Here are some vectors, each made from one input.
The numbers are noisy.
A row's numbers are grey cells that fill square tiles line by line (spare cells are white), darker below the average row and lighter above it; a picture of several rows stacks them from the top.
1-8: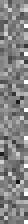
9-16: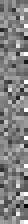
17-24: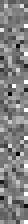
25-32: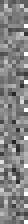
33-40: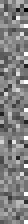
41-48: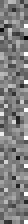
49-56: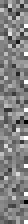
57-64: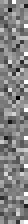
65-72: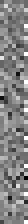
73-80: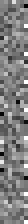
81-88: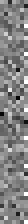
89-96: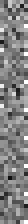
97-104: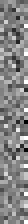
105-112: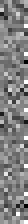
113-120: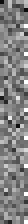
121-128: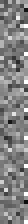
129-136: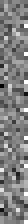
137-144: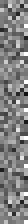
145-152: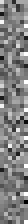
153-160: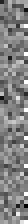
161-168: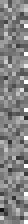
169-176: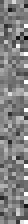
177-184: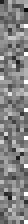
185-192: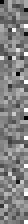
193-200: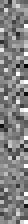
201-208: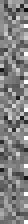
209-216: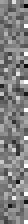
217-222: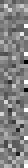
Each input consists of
either a point on an 18-point circle, or a point on a 4-point line and a node of a 17-node tree.
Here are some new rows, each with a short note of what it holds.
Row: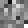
a point on a 4-point line and a node of a 17-node tree
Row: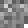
a point on a 4-point line and a node of a 17-node tree
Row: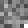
a point on a 4-point line and a node of a 17-node tree
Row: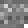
a point on a 4-point line and a node of a 17-node tree
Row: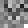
a point on an 18-point circle
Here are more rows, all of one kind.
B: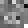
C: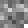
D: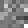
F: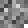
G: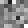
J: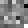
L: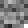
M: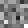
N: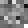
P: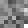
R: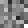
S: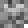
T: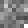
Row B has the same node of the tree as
J, L and N.
